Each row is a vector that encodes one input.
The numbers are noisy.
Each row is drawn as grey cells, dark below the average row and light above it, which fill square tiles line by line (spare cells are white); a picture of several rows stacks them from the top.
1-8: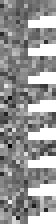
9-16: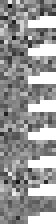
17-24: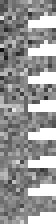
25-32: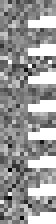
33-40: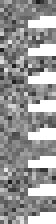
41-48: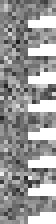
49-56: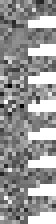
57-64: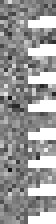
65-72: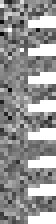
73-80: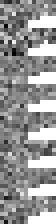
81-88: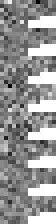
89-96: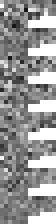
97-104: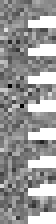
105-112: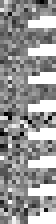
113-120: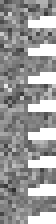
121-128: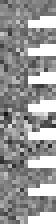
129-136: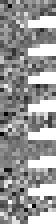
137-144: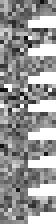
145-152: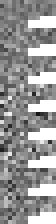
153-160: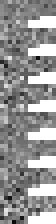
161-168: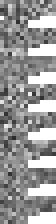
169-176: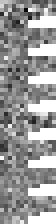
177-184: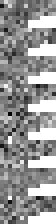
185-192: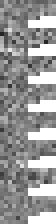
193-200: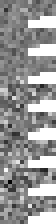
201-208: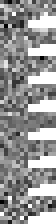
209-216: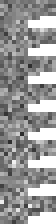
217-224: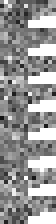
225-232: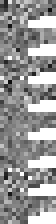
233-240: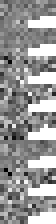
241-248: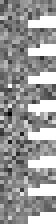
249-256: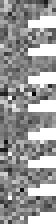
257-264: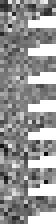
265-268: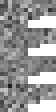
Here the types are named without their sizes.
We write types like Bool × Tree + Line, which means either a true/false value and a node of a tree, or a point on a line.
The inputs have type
Circle + Tree.
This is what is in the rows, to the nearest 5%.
About 80% of them hold a point on a circle. The rest hold a node of a tree.
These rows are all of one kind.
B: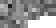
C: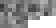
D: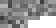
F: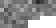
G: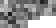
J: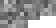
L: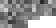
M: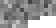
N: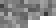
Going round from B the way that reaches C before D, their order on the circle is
B, M, F, N, C, L, D, G, J.
